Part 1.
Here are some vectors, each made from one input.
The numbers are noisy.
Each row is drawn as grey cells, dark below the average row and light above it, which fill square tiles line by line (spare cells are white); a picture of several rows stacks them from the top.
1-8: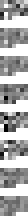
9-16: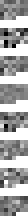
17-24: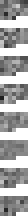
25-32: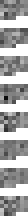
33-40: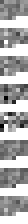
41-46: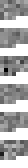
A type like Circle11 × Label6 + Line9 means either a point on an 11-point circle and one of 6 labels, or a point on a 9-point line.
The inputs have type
Line7.
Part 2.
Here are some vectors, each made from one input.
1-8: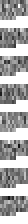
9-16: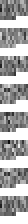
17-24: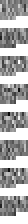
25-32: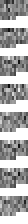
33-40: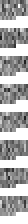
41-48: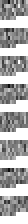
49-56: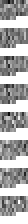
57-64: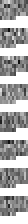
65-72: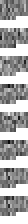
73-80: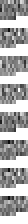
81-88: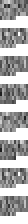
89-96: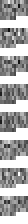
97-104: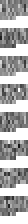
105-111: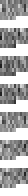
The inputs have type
Circle11.
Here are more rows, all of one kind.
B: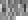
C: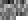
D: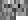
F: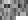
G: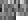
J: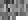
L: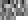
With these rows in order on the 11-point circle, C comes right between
J and L.
